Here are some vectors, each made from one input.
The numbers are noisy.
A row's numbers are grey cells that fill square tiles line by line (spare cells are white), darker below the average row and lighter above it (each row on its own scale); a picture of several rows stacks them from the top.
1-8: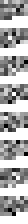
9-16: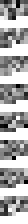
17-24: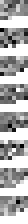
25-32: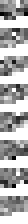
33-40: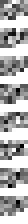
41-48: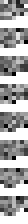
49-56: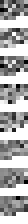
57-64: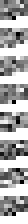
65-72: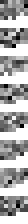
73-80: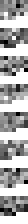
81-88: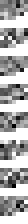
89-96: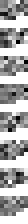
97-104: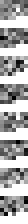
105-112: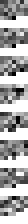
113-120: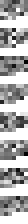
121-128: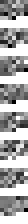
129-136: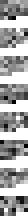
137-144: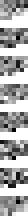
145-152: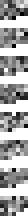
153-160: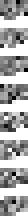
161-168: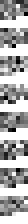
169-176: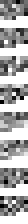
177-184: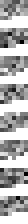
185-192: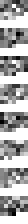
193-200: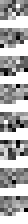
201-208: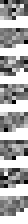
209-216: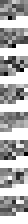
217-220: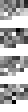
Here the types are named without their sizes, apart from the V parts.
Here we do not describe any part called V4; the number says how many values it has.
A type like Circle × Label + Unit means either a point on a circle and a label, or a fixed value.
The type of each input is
Bool × Bool × Bool × (Circle + Unit) + V4.
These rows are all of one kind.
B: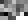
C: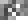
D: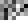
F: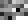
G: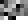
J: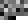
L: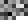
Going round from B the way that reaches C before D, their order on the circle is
B, C, F, J, L, D, G.
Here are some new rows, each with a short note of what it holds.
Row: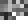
a point on a circle and three true/false values
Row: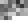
three true/false values
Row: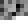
a value of V4
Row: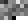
a point on a circle and three true/false values
